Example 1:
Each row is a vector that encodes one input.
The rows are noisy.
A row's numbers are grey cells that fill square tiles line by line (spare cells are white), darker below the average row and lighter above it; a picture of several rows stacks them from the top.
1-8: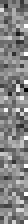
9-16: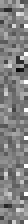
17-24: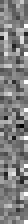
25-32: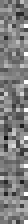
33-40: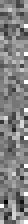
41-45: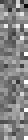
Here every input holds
a list of up to two points on a 6-point line.
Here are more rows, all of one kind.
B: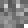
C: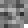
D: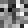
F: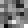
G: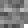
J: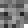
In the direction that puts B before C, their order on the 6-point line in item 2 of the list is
B, D, J, G, C, F.
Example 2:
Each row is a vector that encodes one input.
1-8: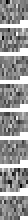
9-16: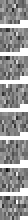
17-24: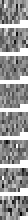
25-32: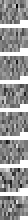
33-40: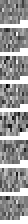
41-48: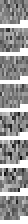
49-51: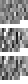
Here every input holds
a list of up to two points on a 6-point line.
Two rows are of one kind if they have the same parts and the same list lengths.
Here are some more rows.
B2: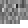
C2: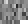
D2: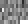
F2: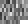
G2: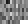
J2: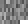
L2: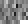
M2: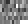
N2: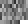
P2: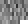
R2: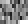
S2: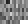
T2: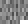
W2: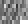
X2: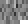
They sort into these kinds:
B2, C2, D2, J2, L2, N2, P2, T2, W2, X2
F2, G2, M2, S2
R2

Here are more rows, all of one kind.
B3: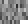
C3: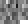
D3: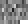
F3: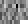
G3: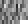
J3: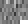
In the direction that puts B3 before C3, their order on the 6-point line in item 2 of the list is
D3, F3, G3, B3, J3, C3.
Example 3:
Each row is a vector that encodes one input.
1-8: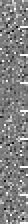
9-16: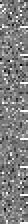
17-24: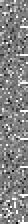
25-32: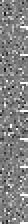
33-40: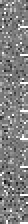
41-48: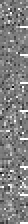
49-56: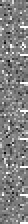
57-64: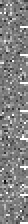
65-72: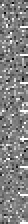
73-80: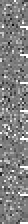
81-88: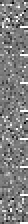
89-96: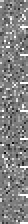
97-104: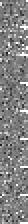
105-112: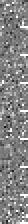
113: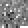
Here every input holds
a node of a 12-node tree and a node of a 13-node tree.
